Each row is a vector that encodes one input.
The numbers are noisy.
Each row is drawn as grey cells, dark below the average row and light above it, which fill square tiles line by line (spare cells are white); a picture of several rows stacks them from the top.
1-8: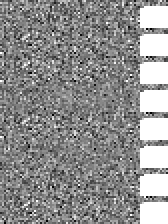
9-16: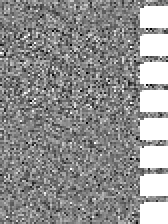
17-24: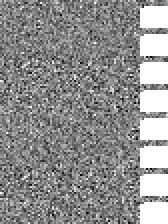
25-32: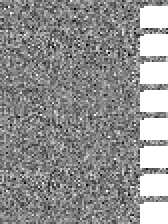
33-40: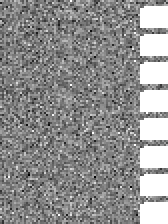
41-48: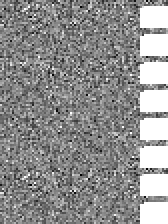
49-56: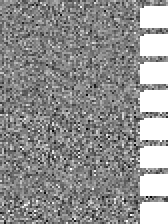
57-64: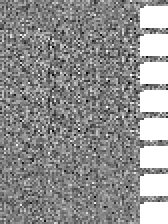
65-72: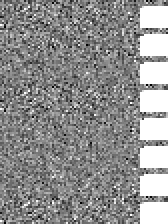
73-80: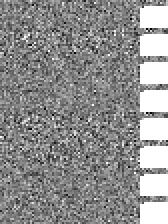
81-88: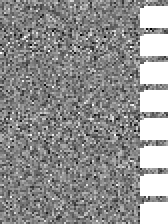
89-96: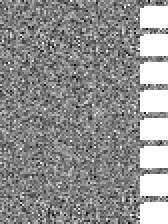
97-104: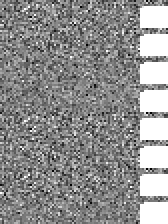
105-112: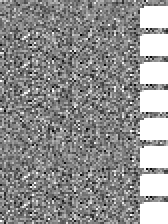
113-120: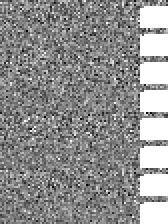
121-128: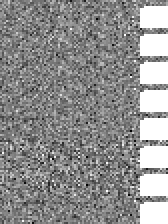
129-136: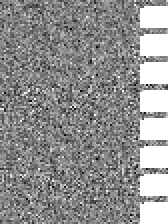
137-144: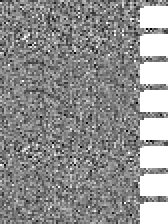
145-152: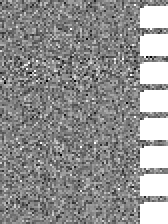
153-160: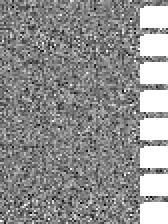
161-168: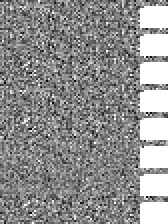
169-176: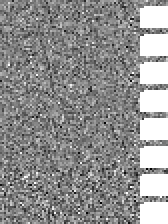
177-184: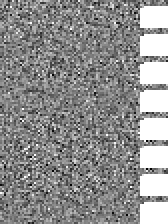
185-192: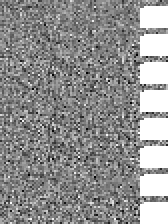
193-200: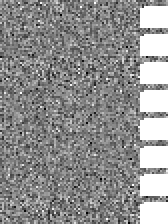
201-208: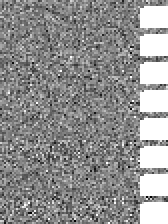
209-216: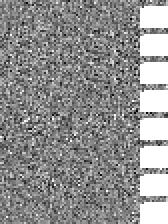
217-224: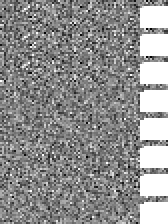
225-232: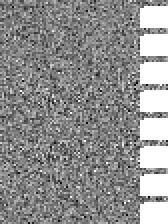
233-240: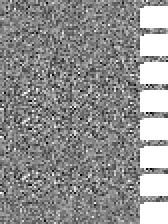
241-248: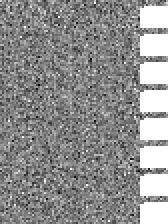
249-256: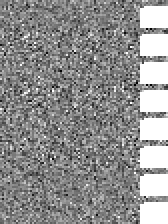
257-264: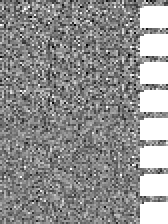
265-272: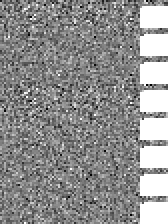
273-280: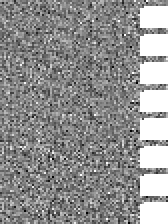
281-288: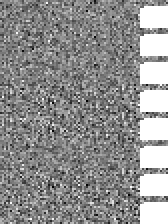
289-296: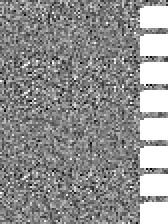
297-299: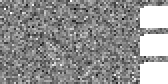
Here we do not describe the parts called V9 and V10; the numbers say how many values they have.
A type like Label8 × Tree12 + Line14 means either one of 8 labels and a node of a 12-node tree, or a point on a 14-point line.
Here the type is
Bool × V10 + (Circle6 + V9) × Line3 × Line4 + Unit.
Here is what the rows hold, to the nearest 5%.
About 5% of them hold a fixed value. About 60% of them hold a point on a 3-point line and a point on a 4-point line, together with either a point on a 6-point circle, or a value of V9. The rest hold a true/false value and a value of V10.
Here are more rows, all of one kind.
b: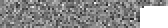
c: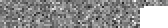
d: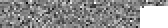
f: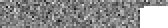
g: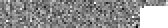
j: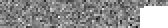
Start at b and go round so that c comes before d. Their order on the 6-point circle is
b, f, c, j, g, d.
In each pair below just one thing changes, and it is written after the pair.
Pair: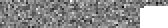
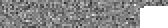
the place on the 4-point line
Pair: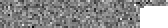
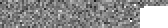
the value of V9
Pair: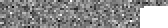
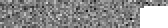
the place on the 4-point line
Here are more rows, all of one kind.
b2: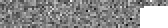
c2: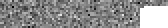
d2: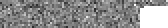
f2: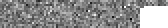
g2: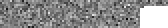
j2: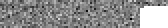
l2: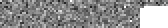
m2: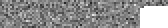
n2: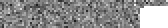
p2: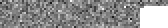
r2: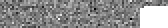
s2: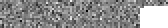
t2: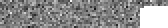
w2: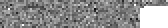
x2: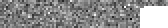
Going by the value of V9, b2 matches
c2, j2, r2 and t2.
